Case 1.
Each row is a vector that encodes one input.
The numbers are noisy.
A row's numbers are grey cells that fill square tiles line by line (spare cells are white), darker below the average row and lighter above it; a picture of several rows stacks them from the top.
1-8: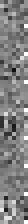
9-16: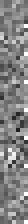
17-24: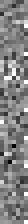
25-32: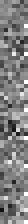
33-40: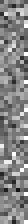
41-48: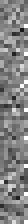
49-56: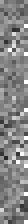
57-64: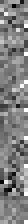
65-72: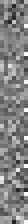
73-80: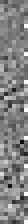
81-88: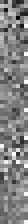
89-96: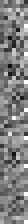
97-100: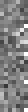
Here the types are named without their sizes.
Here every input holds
either a fixed value, or four true/false values.
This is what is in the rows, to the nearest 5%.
About 5% of them hold a fixed value. The rest hold four true/false values.
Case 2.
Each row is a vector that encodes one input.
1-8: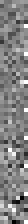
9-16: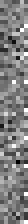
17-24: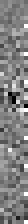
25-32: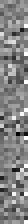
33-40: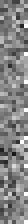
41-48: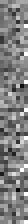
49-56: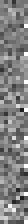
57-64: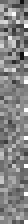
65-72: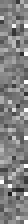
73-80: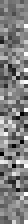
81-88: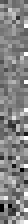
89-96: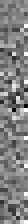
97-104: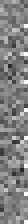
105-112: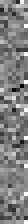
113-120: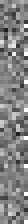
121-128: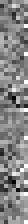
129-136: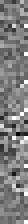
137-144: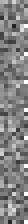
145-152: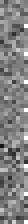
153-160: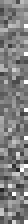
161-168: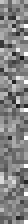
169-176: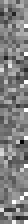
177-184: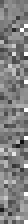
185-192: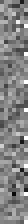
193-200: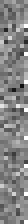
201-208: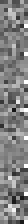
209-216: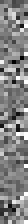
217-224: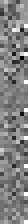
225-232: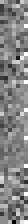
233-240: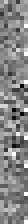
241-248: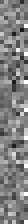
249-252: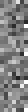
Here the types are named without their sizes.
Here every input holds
five true/false values.
